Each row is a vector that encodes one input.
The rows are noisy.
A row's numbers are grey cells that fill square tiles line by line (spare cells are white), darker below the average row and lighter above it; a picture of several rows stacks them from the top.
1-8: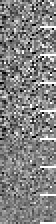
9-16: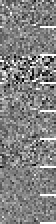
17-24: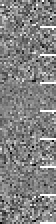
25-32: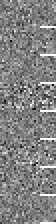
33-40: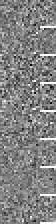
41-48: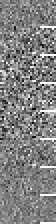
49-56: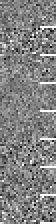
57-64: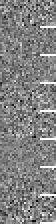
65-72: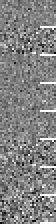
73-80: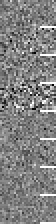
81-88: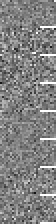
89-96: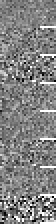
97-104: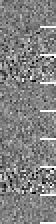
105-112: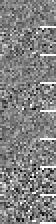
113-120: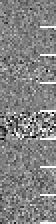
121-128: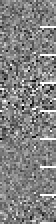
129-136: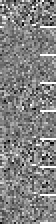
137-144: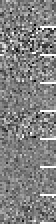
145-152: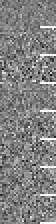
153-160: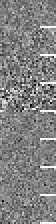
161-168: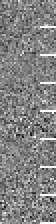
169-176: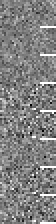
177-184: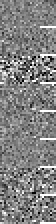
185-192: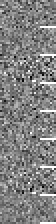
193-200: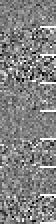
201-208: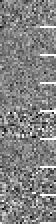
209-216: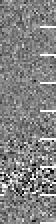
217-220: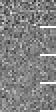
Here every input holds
either a point on an 8-point line and a true/false value, or a list of up to three points on a 7-point line.
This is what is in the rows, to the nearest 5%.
About 35% of them hold a point on an 8-point line and a true/false value. The rest are lists of up to three points on a 7-point line: about 5% of all rows are empty, 15% hold one, 30% two and 20% three.
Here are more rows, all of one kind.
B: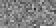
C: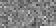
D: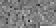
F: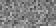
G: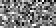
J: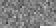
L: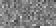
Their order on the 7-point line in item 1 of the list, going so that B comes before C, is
G, L, J, D, F, B, C.
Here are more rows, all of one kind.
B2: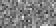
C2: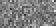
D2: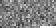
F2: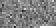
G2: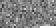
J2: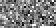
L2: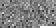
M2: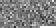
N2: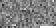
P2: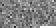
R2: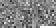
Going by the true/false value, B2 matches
C2 and D2.
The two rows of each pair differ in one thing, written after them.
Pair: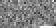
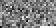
the place on the 8-point line
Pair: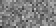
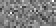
the true/false value
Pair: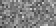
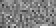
the true/false value
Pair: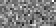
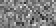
the place on the 8-point line
